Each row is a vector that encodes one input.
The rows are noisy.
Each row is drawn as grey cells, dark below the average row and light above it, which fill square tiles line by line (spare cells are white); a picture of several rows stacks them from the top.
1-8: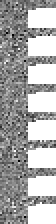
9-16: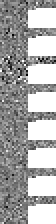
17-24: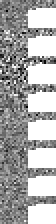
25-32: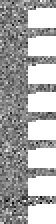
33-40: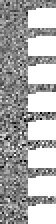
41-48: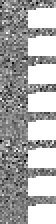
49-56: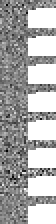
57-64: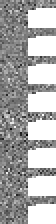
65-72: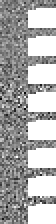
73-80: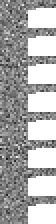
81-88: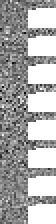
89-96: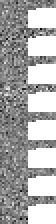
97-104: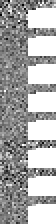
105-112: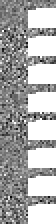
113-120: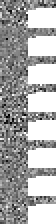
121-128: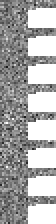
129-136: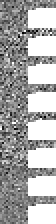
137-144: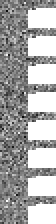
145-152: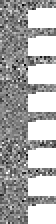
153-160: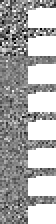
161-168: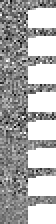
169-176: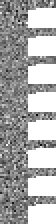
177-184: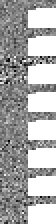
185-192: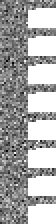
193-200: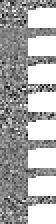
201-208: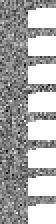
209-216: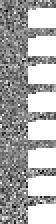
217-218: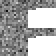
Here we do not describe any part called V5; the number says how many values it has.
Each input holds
a point on a 7-point line, together with either a node of an 8-node tree, or a value of V5.
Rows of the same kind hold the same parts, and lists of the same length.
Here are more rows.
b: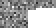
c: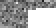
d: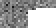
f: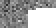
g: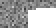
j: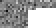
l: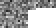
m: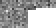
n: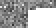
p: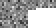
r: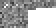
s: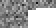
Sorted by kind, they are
b, g, l, m, n, p, r, s
c, d, f, j

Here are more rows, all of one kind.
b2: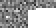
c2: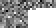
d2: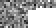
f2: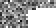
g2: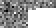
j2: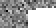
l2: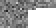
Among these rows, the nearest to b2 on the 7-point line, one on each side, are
c2 and g2.
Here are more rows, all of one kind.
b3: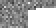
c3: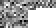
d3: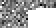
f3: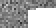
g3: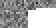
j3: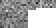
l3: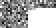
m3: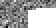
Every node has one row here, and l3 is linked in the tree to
d3 and j3.
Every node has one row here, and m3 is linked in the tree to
b3, g3 and j3.
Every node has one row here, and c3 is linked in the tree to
b3.
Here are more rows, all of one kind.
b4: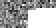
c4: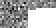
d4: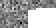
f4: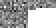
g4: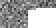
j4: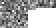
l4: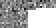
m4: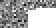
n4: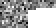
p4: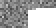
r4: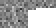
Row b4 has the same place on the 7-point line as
m4 and r4.
